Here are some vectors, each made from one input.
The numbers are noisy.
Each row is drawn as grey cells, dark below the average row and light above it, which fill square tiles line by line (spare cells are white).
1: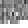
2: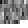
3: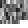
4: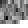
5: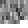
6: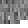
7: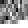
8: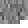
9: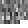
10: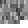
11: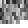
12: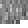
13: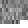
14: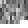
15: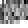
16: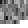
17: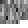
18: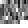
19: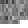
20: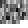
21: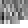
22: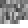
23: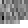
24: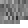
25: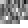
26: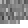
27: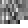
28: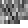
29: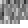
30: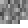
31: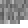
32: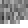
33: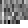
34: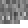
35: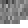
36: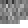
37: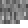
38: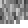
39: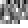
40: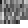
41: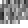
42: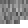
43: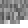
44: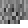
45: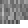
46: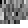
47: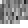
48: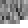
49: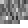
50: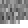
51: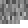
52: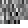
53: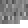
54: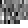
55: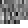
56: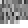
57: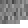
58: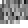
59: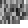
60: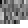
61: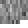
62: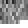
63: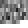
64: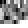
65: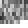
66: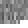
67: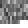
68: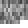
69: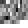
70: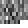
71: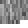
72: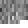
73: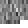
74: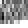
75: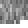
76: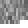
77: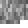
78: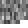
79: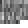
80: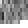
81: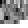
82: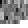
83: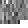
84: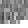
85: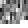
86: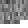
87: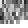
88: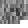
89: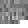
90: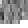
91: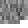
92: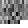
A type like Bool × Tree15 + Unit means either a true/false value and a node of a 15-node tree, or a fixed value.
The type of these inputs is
Circle8 × Circle8 + Line3 × Line6.
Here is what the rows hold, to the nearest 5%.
About 55% of them hold a point on each of two 8-point circles. The rest hold a point on a 3-point line and a point on a 6-point line.
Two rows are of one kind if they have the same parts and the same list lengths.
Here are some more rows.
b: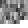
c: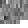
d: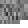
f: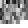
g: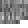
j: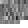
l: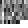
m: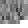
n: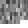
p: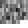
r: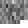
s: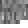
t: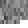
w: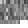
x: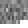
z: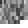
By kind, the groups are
b, d, j, m, p, r, w, x, z
c, f, g, l, n, s, t

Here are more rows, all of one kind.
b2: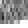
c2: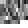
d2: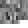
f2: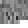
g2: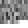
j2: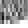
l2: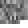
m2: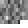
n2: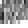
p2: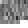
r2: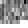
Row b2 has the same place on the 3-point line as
j2 and m2.
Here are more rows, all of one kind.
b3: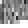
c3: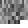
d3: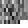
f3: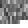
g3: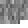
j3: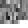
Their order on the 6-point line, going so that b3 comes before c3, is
f3, d3, j3, b3, g3, c3.
